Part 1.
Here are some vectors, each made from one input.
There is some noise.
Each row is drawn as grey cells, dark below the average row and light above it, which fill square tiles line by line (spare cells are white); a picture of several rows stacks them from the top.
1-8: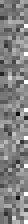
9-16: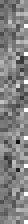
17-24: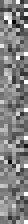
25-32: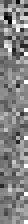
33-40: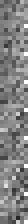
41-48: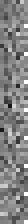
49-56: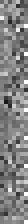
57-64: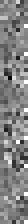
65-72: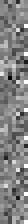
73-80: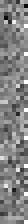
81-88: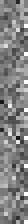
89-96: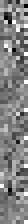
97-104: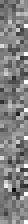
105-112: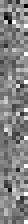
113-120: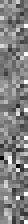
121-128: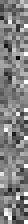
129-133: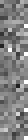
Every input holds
one of 10 labels and a true/false value.
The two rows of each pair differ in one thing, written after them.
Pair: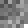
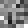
the true/false value
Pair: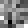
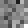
the true/false value
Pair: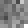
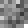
the true/false value
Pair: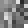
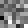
the true/false value
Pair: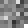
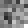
the true/false value
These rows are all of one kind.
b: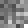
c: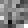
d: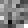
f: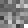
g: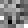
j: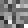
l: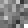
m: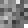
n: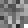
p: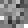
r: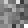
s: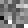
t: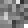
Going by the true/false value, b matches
f, j, n and s.
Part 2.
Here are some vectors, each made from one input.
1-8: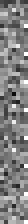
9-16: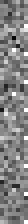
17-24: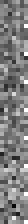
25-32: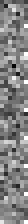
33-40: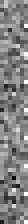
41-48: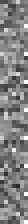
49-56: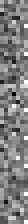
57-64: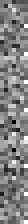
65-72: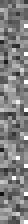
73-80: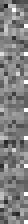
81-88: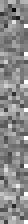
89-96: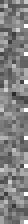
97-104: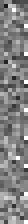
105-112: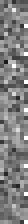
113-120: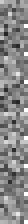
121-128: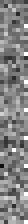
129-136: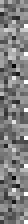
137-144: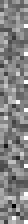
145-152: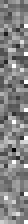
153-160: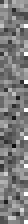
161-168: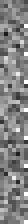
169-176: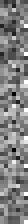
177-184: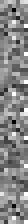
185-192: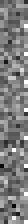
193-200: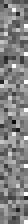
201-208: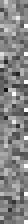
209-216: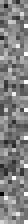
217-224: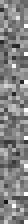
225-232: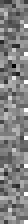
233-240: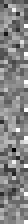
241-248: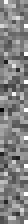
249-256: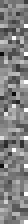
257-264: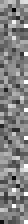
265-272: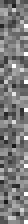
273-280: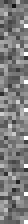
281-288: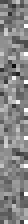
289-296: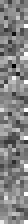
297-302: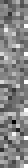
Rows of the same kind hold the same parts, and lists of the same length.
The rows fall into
2 kinds.
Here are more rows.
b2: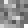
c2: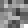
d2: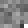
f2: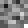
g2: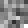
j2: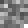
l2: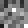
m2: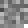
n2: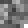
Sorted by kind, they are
b2, c2, d2, g2, j2, l2, m2, n2
f2

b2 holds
a point on a 9-point circle and a point on a 7-point line.
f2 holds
a point on a 7-point line.
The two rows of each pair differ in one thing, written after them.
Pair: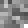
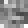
the place on the 9-point circle
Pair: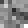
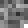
the place on the 7-point line
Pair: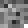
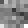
the place on the 7-point line
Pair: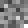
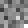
the place on the 9-point circle
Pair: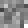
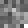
the place on the 7-point line
